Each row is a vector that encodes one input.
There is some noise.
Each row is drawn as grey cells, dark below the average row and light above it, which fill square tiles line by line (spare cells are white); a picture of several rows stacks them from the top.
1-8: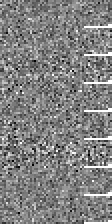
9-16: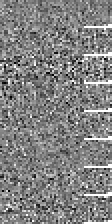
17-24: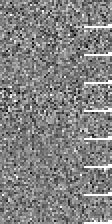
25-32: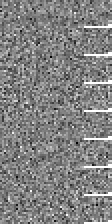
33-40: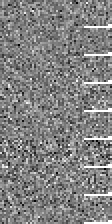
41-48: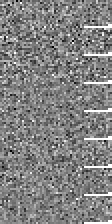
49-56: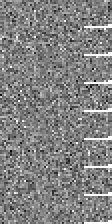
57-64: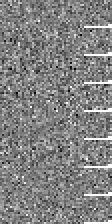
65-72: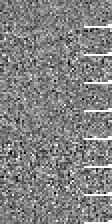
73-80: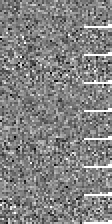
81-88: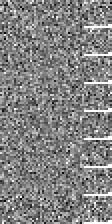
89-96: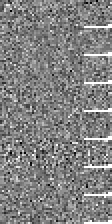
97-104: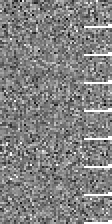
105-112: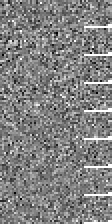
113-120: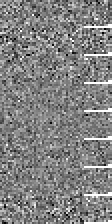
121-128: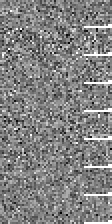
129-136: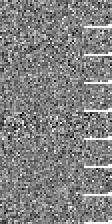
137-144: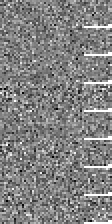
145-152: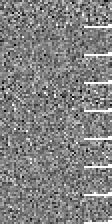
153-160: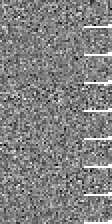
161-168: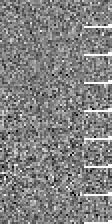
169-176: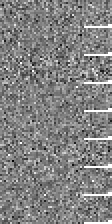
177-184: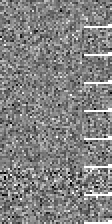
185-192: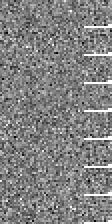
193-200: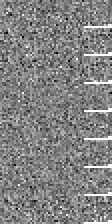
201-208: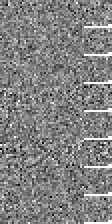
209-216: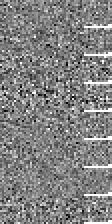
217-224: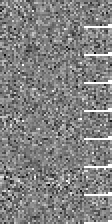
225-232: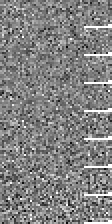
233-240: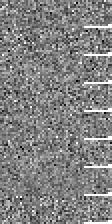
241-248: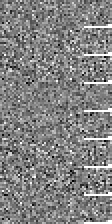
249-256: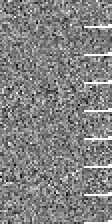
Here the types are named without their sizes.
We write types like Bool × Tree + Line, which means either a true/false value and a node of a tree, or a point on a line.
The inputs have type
Bool × Circle × (Circle + Unit) × List(Line).
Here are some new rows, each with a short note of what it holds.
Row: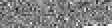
a point on a circle and a true/false value, together with the empty list
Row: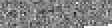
a point on a circle and a true/false value, together with a list of one item
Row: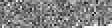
a point on a circle and a true/false value, together with the empty list
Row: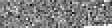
a point on each of two circles and a true/false value, together with a list of two items
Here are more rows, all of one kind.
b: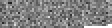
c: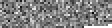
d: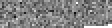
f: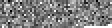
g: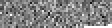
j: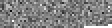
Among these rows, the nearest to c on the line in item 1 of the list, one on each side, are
f and g.
